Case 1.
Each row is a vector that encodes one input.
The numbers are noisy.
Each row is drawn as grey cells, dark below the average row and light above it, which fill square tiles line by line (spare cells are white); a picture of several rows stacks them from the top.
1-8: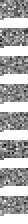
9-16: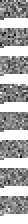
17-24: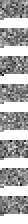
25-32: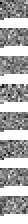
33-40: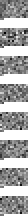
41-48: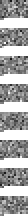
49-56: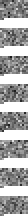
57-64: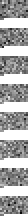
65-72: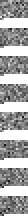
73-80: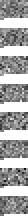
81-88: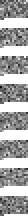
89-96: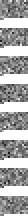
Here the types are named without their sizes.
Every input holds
four true/false values.
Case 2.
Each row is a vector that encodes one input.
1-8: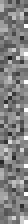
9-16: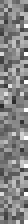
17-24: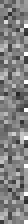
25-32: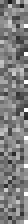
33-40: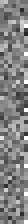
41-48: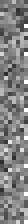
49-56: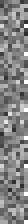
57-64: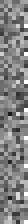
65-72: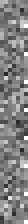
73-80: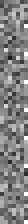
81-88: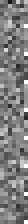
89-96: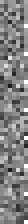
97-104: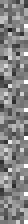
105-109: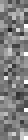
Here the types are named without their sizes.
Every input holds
a label.
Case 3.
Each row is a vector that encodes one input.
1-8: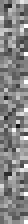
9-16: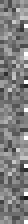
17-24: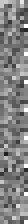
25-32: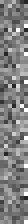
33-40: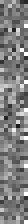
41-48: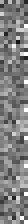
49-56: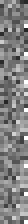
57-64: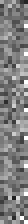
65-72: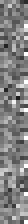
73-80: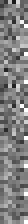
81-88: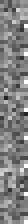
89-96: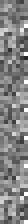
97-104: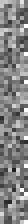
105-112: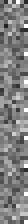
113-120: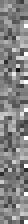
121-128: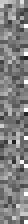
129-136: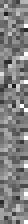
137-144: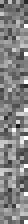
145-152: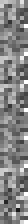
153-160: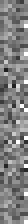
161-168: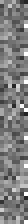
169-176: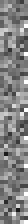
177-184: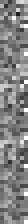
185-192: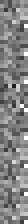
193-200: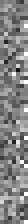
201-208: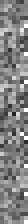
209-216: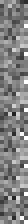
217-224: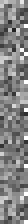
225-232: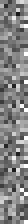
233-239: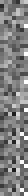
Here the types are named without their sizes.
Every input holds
a point on a line.
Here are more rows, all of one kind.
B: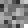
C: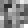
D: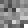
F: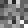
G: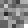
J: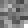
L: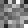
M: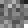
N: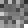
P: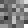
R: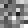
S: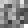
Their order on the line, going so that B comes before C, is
L, F, N, M, J, G, B, D, P, R, C, S.
